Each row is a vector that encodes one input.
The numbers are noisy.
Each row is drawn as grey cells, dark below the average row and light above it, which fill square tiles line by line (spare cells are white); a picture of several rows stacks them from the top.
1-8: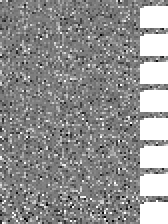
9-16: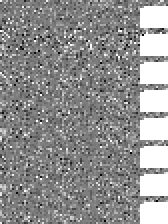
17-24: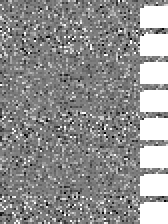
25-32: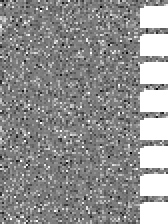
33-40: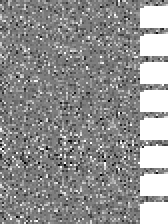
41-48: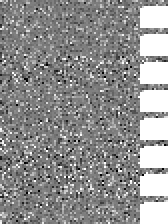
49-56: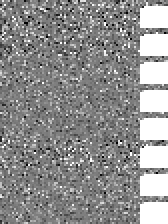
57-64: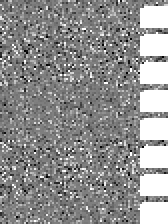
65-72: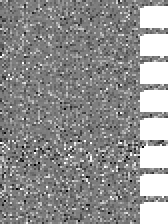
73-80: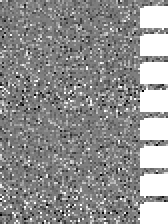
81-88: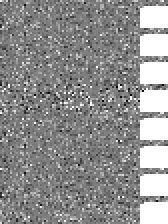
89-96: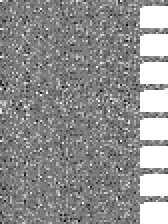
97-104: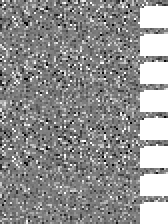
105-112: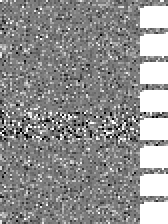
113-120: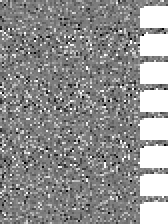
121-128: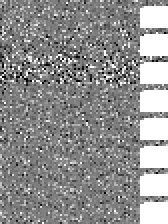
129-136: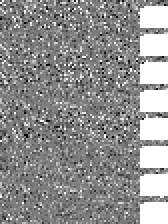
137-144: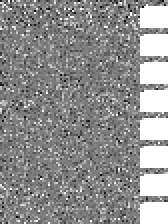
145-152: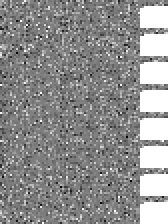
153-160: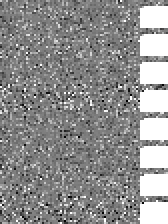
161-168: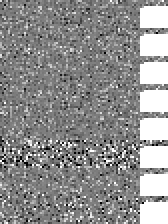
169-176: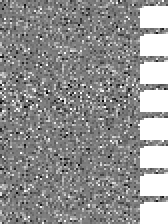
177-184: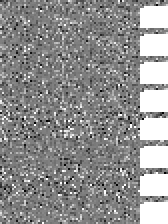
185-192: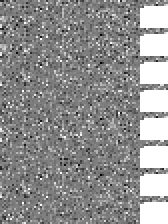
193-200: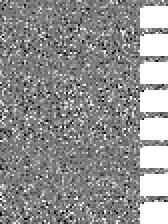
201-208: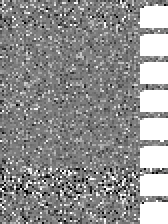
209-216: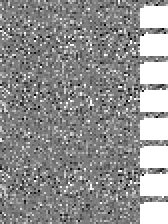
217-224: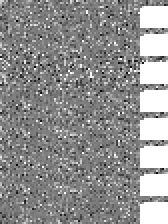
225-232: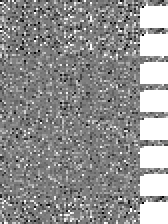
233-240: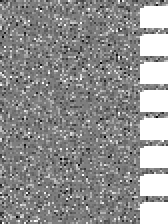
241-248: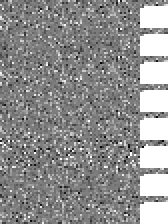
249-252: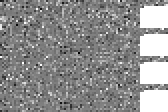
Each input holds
a list of up to two items, each a point on a 9-point line and a true/false value.
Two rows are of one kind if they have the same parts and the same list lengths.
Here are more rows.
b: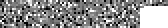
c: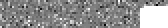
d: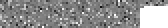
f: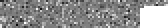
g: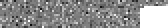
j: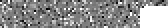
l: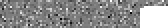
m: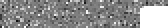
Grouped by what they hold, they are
b
c, d, f, g, j
l, m

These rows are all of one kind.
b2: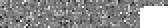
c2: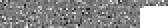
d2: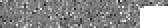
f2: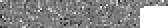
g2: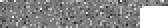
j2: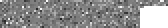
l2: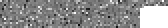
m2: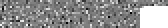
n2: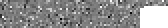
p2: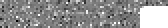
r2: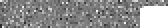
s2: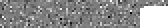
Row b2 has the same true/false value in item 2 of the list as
m2 and p2.
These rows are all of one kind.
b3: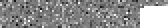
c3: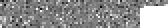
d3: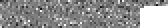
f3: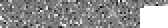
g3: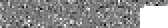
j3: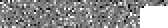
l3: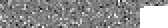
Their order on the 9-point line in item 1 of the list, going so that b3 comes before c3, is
f3, l3, g3, d3, j3, b3, c3.
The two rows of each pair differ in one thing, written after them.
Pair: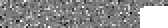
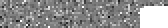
the place on the 9-point line in item 2 of the list
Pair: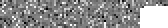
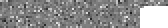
the true/false value in item 1 of the list
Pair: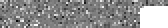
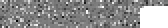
the place on the 9-point line in item 2 of the list
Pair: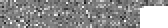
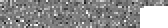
the place on the 9-point line in item 2 of the list
